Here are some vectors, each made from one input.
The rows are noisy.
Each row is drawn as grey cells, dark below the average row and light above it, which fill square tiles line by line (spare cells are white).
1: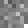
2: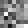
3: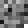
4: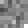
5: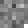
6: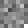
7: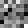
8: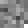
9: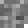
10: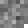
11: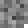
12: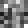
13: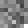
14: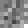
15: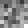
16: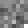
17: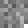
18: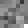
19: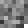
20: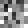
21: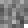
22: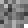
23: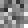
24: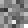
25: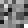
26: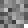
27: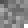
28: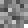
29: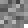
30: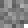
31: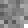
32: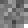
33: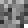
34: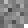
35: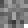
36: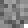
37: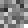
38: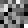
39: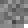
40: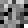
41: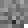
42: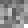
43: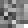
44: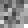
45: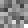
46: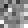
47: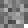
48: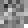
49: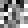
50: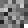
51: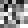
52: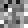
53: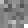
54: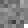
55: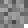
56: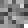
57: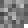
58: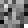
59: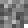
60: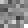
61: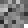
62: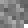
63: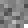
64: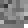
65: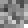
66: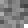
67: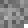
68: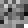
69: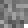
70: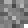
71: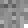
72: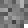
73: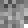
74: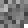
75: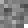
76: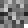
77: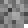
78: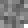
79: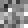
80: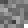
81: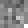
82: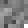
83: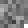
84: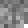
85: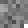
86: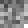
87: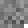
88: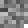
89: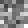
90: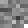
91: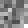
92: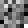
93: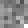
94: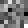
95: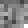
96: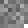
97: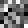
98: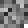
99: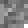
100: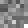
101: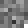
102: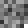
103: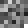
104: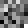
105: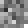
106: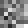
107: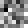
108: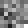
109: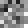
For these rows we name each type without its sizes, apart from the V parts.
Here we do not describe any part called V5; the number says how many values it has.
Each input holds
a list of items, each a true/false value and a value of V5.
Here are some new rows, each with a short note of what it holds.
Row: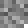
a list of two items
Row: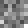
a list of two items
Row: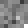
a list of two items
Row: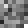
a list of one item
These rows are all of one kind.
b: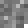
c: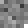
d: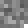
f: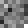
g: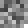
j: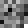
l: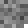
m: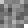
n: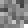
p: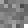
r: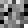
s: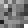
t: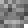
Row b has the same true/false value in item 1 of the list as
m and r.
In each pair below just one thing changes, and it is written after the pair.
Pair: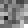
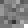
the value of V5 in item 2 of the list
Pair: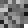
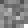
the value of V5 in item 1 of the list
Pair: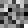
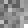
the true/false value in item 2 of the list
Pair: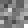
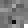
the value of V5 in item 2 of the list
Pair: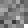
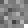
the true/false value in item 1 of the list
